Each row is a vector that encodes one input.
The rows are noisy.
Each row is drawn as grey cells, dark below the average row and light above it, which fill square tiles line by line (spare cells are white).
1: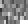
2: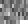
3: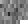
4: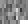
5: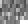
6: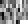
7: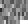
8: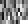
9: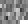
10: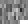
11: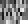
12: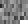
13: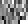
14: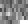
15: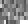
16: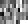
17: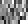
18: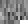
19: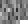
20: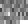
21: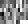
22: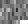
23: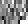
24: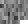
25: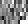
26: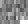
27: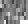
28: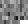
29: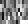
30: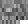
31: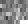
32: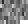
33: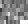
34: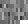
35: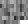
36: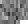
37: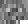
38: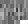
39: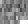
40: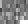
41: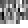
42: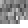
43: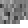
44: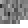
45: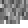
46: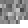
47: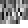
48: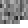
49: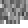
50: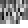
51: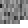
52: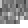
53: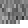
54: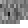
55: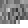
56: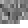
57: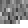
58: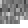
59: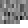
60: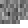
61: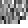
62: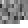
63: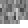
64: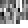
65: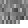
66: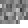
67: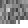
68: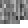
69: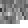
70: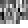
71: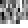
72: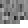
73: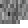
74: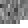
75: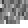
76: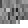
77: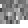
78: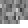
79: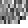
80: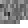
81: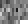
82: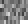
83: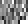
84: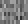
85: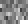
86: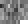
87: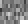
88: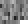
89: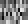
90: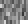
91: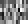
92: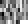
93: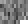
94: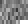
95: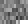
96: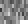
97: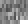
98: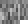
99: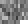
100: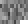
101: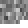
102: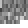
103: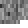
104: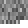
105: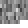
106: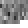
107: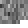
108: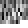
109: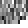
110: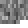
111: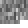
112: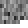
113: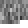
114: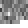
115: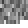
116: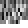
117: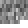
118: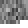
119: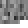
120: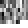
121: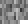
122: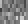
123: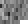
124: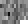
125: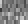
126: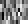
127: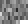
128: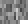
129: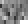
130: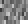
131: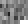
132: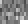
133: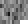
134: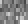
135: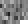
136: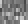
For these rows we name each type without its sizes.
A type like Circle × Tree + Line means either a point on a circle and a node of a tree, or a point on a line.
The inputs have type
Line + List(Circle).
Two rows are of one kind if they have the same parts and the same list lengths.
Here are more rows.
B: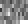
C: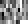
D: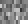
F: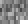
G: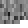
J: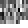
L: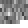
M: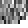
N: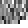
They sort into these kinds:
B, D, F, L
C, J
G
M, N

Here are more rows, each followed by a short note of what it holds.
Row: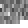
a list of one item
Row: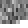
a list of two items
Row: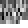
a point on a line
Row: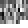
a point on a line
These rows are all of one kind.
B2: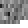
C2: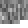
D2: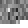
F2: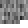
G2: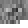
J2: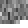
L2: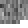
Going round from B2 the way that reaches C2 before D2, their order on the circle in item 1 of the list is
B2, F2, C2, J2, D2, G2, L2.
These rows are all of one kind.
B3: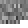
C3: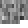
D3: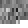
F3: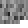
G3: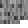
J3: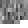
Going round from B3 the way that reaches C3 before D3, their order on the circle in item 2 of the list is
B3, C3, F3, J3, G3, D3.
